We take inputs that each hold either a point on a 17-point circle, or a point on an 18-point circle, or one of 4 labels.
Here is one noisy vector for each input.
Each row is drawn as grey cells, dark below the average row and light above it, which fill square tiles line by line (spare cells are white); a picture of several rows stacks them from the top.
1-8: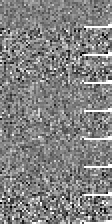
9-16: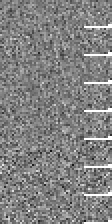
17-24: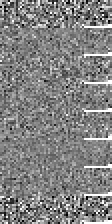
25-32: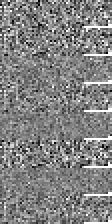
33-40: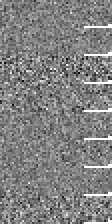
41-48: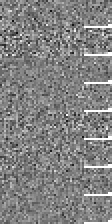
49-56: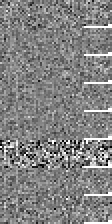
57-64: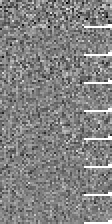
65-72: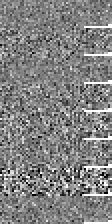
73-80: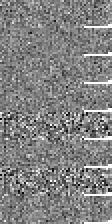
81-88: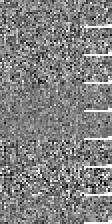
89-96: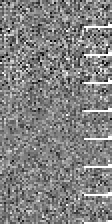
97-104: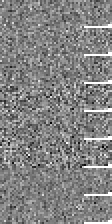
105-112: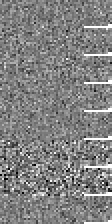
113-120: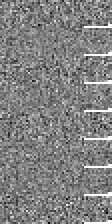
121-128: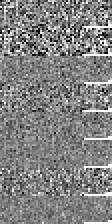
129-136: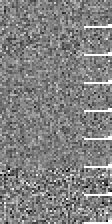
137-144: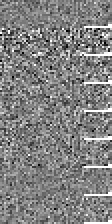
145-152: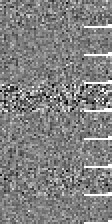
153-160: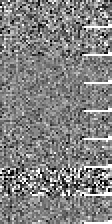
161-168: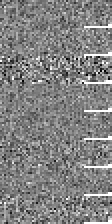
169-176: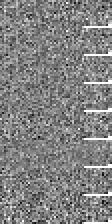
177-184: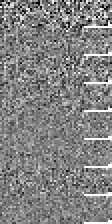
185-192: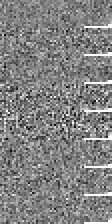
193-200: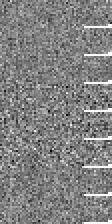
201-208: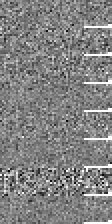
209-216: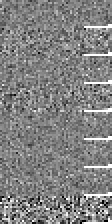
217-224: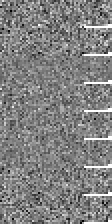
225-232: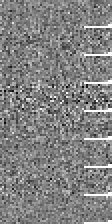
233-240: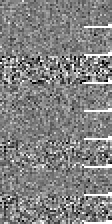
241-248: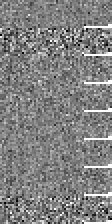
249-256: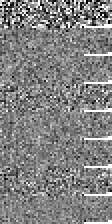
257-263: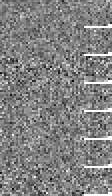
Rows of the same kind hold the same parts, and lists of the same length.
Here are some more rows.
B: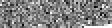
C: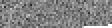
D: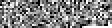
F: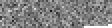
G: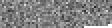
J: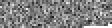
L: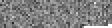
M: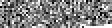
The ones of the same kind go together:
B, G, M
C, D, J, L
F

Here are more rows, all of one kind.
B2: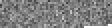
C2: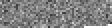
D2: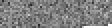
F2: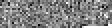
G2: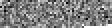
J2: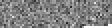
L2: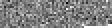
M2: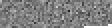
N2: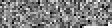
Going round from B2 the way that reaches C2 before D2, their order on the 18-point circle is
B2, G2, M2, N2, C2, L2, D2, F2, J2.
